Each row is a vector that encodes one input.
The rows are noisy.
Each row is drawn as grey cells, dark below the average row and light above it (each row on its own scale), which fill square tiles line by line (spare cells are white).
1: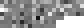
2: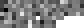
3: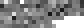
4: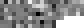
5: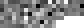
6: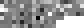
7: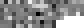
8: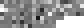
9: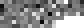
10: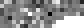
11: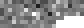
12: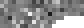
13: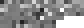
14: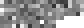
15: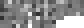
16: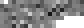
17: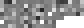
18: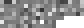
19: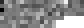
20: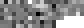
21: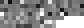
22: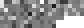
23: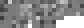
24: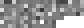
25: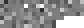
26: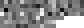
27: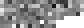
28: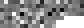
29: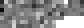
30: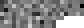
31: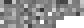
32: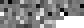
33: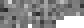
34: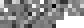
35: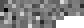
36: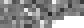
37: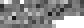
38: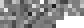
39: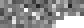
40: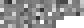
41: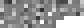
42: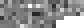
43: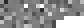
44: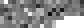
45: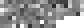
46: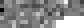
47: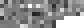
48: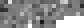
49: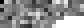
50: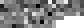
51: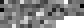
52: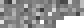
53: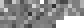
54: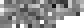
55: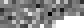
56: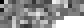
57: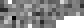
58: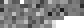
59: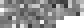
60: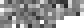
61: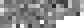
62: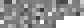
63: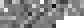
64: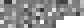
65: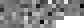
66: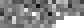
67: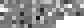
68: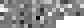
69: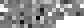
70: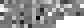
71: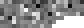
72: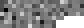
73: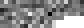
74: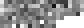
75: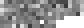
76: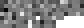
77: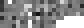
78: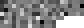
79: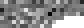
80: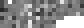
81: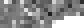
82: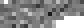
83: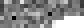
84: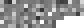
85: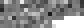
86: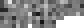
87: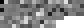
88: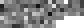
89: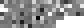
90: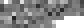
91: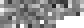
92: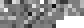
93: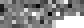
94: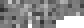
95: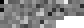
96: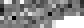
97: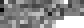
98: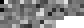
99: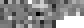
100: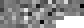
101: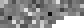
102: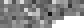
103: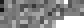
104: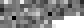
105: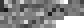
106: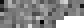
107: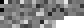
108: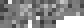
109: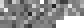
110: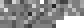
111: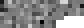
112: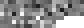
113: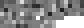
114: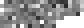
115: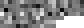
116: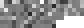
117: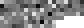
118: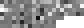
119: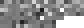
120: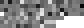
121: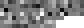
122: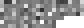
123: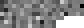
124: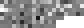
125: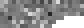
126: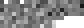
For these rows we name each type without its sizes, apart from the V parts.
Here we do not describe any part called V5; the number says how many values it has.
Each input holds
a true/false value, together with either a label, or a point on a line and a value of V5.
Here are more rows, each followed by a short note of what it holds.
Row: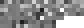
a label and a true/false value
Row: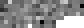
a point on a line, a true/false value and a value of V5
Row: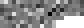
a point on a line, a true/false value and a value of V5
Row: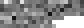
a point on a line, a true/false value and a value of V5
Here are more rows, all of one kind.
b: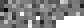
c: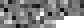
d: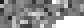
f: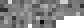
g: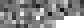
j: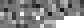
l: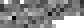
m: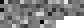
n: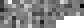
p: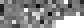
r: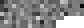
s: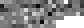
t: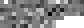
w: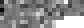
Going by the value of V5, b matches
c, g, j and r.
